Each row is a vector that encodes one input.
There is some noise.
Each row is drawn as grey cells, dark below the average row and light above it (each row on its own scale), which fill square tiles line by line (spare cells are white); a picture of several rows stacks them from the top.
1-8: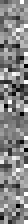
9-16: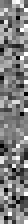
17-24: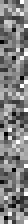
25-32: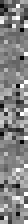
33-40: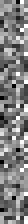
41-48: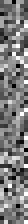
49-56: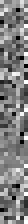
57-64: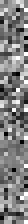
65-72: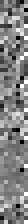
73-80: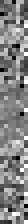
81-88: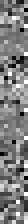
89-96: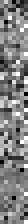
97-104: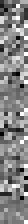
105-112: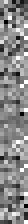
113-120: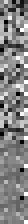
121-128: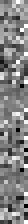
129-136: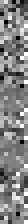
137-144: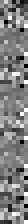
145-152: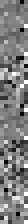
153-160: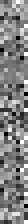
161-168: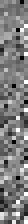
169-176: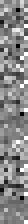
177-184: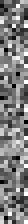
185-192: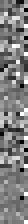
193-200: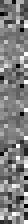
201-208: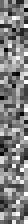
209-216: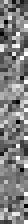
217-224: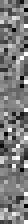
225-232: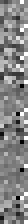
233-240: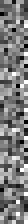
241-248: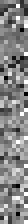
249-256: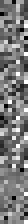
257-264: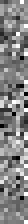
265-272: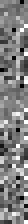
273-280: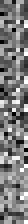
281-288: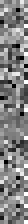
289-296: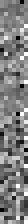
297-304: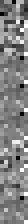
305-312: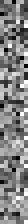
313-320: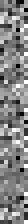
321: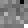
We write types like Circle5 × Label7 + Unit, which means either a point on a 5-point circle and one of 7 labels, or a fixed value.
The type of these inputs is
Bool × Bool × Bool + Circle9.
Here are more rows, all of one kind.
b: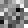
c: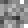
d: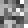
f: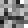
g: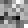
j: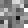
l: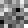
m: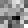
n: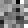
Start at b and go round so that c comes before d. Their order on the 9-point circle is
b, j, m, g, c, d, f, n, l.
